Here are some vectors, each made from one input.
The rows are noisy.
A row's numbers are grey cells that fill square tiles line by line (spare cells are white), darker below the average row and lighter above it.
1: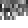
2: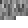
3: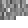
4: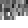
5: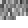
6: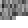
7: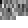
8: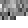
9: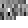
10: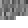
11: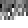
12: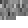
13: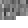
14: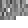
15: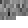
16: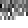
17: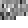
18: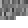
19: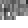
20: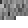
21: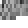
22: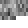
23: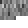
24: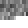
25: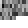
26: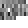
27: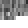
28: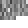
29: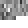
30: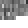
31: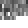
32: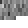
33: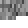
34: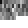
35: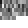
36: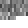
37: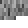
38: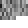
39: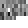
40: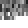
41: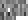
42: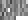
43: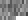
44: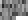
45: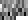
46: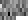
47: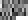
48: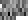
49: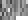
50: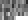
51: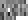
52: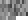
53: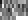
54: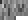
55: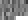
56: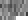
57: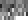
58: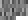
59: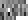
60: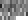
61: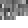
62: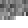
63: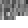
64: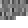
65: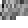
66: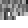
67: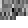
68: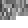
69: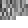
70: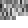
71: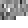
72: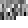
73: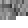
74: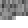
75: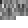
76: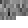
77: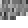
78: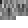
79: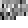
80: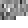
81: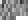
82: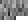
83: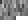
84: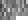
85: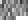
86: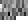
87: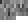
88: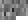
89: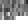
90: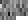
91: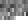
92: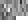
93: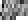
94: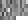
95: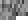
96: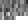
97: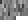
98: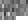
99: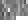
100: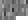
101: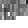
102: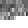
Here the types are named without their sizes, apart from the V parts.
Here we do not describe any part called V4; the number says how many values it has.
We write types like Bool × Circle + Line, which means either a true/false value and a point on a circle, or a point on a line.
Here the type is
List(Bool × Line) × V4.
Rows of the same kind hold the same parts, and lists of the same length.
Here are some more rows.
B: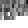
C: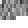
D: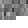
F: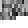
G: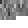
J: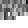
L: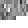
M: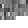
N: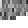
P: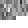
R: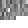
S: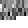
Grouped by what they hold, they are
B, G
C, J, L, N, P
D, F, M, R, S

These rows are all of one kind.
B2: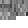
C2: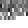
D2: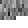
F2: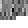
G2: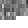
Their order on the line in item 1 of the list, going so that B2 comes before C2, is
D2, B2, G2, F2, C2.
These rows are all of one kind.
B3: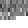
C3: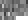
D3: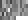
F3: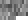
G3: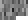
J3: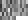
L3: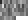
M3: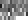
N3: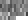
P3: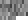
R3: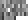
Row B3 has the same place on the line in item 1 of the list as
D3 and G3.
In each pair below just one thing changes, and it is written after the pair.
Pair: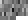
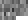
the true/false value in item 2 of the list
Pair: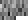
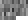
the value of V4
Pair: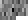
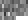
the true/false value in item 1 of the list
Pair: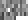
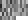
the true/false value in item 1 of the list
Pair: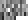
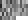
the true/false value in item 1 of the list
